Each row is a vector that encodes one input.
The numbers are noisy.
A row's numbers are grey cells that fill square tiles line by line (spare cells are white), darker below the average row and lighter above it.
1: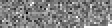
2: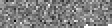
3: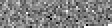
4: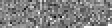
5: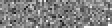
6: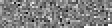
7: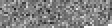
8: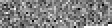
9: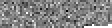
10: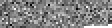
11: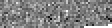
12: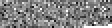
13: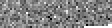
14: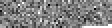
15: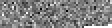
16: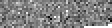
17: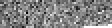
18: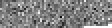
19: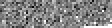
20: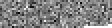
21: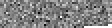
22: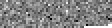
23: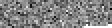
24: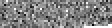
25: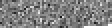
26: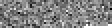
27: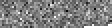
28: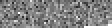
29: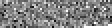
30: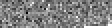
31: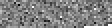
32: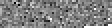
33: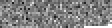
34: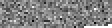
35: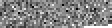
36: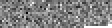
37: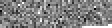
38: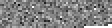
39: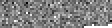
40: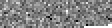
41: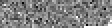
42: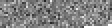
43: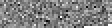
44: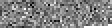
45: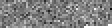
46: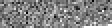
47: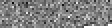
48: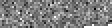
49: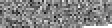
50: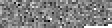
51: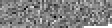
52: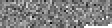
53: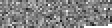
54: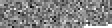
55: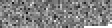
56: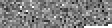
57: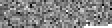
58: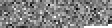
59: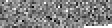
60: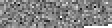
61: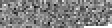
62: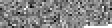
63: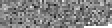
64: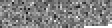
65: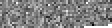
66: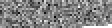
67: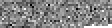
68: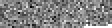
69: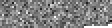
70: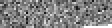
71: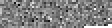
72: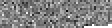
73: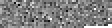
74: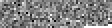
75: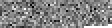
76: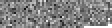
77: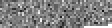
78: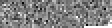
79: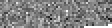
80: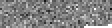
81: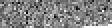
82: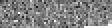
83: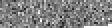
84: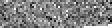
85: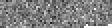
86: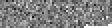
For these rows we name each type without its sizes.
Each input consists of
a label, a node of a tree and a true/false value.
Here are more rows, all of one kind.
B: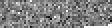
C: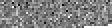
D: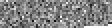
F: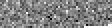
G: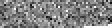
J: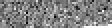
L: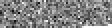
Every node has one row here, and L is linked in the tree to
C.
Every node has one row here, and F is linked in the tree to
D.
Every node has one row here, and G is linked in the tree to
B and J.
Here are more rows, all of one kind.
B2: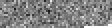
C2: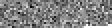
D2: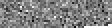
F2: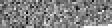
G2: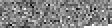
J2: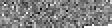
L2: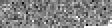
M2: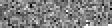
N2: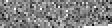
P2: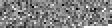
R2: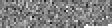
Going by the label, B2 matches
C2, M2 and R2.
